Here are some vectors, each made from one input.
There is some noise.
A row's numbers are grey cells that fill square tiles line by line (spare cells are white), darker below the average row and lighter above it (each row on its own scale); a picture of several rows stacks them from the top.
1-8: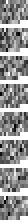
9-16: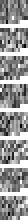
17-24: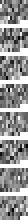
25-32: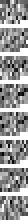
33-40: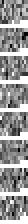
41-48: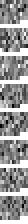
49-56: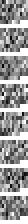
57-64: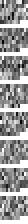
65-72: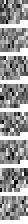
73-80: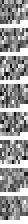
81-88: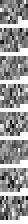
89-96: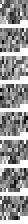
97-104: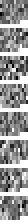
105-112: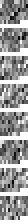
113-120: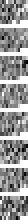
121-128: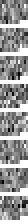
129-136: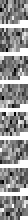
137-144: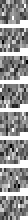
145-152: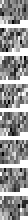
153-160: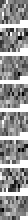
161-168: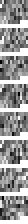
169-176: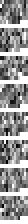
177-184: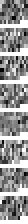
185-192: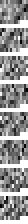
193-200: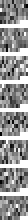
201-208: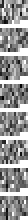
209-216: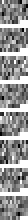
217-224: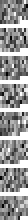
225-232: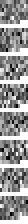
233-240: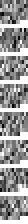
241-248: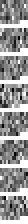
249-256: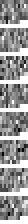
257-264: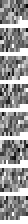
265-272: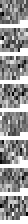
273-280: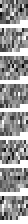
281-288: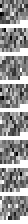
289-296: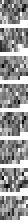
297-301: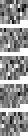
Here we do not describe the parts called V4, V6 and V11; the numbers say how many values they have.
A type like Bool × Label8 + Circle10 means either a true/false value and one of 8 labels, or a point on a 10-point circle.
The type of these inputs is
(Bool × V6 + V11) × V4 + List2(Line7).
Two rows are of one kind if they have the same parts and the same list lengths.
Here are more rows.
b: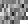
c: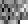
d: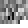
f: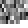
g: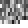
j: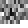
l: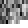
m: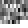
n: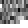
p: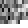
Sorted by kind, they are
b, f, j
c, d, l, p
g
m
n

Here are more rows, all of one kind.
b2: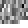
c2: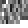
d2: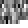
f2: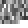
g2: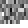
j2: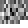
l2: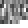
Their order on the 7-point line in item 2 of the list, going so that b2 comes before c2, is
f2, b2, d2, g2, j2, l2, c2.
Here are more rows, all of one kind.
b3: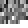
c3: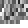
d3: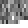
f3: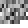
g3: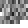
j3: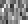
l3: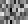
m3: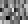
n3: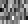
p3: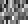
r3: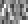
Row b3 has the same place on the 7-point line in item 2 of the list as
f3, j3 and l3.
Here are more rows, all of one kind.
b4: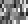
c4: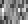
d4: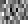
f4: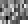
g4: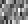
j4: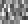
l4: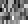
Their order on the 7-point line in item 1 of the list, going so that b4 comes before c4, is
l4, f4, b4, g4, d4, c4, j4.
